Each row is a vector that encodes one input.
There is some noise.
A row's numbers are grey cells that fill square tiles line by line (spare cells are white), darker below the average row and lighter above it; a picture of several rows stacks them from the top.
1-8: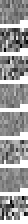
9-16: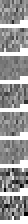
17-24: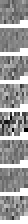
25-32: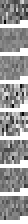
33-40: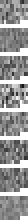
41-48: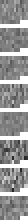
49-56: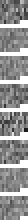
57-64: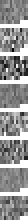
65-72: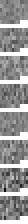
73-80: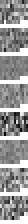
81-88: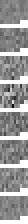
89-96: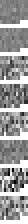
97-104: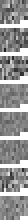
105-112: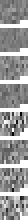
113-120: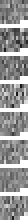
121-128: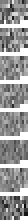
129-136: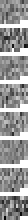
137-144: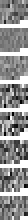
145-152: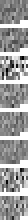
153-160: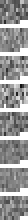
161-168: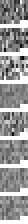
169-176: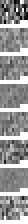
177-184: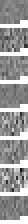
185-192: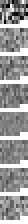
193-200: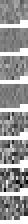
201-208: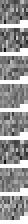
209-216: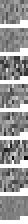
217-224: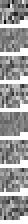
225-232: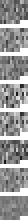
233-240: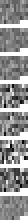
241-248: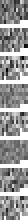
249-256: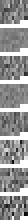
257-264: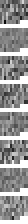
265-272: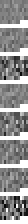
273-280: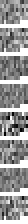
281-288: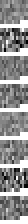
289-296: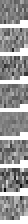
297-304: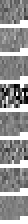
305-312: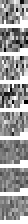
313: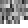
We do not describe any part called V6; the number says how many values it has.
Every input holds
a point on a 5-point line and a true/false value, together with either a point on an 8-point line, or a value of V6.
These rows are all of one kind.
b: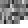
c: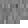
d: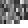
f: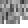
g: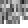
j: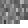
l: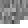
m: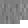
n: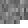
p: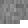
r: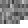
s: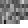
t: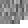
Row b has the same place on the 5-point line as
g, j and p.
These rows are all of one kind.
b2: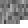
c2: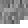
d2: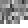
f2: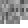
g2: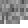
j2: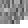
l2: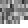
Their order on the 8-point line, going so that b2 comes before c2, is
b2, g2, f2, j2, l2, c2, d2.
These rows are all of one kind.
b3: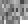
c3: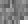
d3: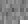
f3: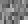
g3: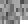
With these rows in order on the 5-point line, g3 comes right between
d3 and f3.
